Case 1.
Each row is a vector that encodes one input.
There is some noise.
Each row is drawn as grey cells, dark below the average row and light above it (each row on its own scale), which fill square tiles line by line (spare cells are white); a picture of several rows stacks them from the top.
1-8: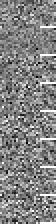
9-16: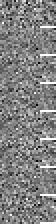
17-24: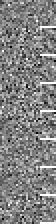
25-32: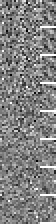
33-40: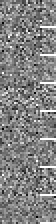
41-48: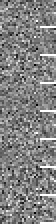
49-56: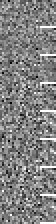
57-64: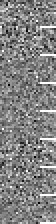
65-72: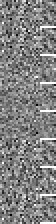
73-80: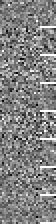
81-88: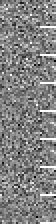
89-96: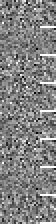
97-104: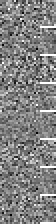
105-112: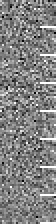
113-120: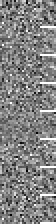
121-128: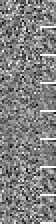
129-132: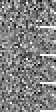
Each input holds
a list of up to two points on a 12-point line.
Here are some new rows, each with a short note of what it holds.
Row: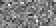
the empty list
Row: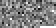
a list of two items
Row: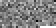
a list of one item
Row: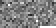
the empty list
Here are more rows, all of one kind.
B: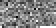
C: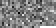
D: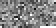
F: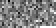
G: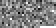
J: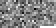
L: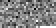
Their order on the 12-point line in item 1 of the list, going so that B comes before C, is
D, B, L, F, C, G, J.
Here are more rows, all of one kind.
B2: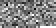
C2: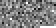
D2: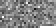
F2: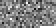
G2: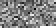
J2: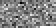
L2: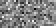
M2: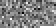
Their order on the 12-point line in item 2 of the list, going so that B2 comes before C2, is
D2, J2, L2, G2, B2, F2, C2, M2.
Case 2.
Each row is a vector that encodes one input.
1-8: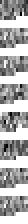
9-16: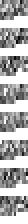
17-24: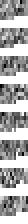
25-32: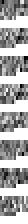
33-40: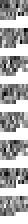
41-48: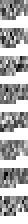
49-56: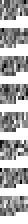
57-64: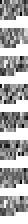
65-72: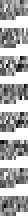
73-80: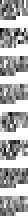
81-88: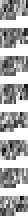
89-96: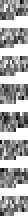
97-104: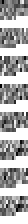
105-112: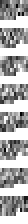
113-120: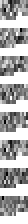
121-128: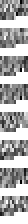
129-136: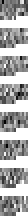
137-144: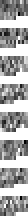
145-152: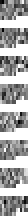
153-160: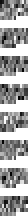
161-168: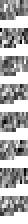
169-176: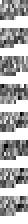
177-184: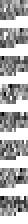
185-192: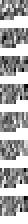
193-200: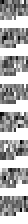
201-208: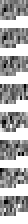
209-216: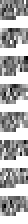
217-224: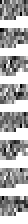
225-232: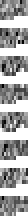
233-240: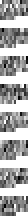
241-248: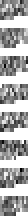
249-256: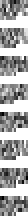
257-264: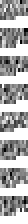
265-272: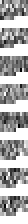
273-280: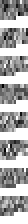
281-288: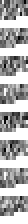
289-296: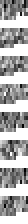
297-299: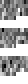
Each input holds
a point on a 19-point circle, together with either a fixed value, or a node of a 7-node tree.
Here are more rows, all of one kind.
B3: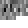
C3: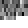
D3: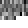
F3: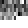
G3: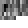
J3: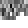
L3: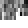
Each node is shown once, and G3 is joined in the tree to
B3, C3 and L3.
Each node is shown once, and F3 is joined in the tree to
C3.
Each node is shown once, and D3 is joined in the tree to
L3.
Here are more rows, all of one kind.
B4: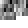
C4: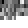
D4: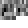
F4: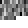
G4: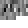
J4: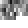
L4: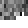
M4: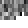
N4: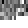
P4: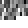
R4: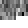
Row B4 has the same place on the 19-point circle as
J4, N4 and R4.
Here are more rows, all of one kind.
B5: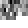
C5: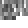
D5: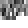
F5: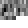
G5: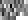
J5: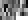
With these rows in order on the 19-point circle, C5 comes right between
B5 and G5.
